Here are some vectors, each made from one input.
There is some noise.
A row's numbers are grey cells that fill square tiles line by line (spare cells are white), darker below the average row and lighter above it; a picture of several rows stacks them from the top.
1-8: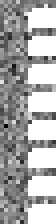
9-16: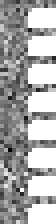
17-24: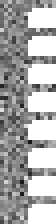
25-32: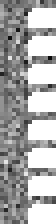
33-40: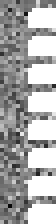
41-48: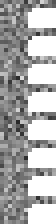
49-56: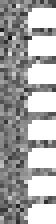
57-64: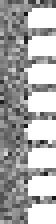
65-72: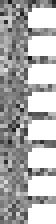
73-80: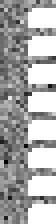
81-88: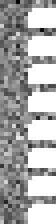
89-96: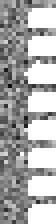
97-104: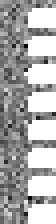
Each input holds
a node of a 7-node tree, together with either one of 6 labels, or a point on a 5-point line.
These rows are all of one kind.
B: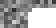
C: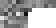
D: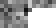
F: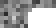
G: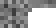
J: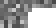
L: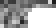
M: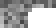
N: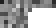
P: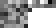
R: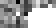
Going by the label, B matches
F, L and N.
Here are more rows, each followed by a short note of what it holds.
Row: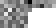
a point on a 5-point line and a node of a 7-node tree
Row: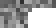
one of 6 labels and a node of a 7-node tree
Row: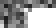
one of 6 labels and a node of a 7-node tree
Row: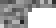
one of 6 labels and a node of a 7-node tree
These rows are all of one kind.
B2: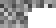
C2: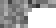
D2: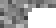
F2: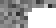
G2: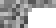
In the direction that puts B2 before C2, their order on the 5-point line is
B2, F2, G2, C2, D2.
